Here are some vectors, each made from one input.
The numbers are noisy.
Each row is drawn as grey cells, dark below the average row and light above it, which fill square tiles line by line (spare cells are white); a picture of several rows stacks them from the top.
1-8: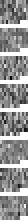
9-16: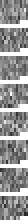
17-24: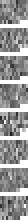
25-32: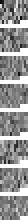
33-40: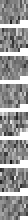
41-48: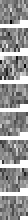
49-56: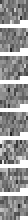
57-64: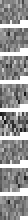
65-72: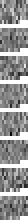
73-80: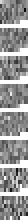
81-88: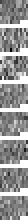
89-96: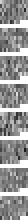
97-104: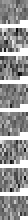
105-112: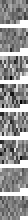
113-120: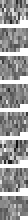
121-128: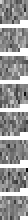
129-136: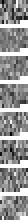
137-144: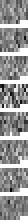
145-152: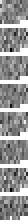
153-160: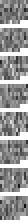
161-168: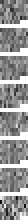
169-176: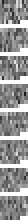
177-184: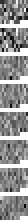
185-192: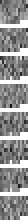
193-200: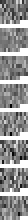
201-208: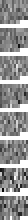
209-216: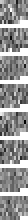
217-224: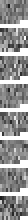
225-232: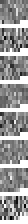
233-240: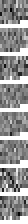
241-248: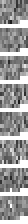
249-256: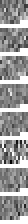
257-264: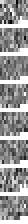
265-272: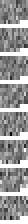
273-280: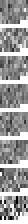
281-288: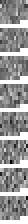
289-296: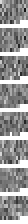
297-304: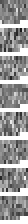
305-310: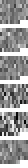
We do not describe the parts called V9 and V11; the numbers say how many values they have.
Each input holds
a value of V11, together with either a point on a 7-point line and a value of V9, or a list of up to two points on a 6-point line.
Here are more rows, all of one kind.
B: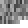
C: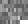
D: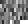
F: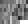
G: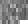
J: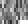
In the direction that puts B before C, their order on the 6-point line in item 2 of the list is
B, G, J, F, D, C.
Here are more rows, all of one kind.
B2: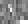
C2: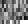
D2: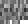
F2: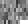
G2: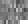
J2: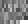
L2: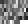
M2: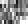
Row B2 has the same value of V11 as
C2 and J2.
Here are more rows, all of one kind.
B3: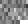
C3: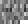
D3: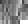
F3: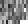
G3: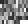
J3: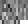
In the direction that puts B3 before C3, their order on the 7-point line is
D3, F3, G3, B3, C3, J3.
